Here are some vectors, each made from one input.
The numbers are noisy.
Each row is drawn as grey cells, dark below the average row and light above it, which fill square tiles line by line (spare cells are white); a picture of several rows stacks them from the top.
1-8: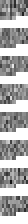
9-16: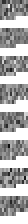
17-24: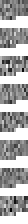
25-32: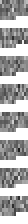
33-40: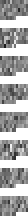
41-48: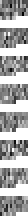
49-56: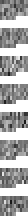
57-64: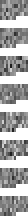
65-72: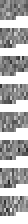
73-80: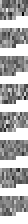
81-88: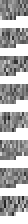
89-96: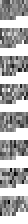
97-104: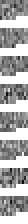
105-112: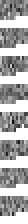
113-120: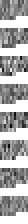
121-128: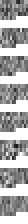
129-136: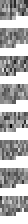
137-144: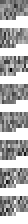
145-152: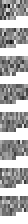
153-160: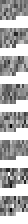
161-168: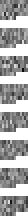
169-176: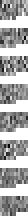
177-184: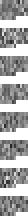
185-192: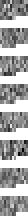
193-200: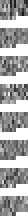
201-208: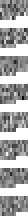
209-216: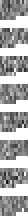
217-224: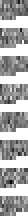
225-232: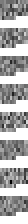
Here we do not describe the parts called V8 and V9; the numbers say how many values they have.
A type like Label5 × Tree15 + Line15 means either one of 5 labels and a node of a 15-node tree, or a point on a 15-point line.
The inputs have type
((Bool × Circle6 + Unit) × V8 + Unit) × V9.
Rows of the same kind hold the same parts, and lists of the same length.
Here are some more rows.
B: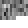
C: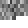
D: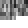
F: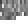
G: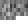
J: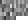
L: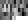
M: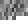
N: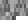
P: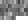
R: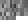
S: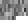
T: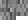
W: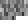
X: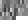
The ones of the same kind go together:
B, F, M, N, P, S, T, W
C, G, J, R, X
D, L

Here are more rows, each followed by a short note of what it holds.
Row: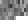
a point on a 6-point circle, a true/false value, a value of V8 and a value of V9
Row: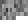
a point on a 6-point circle, a true/false value, a value of V8 and a value of V9
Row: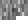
a value of V8 and a value of V9
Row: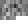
a point on a 6-point circle, a true/false value, a value of V8 and a value of V9
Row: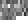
a value of V8 and a value of V9
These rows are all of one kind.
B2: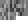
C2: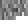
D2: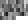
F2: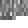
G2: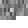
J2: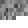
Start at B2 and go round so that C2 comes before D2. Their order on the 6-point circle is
B2, J2, F2, C2, D2, G2.
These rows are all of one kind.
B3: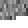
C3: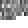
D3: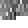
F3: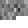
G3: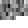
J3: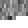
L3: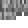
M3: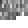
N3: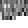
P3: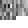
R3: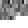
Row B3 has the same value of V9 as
G3, J3 and R3.
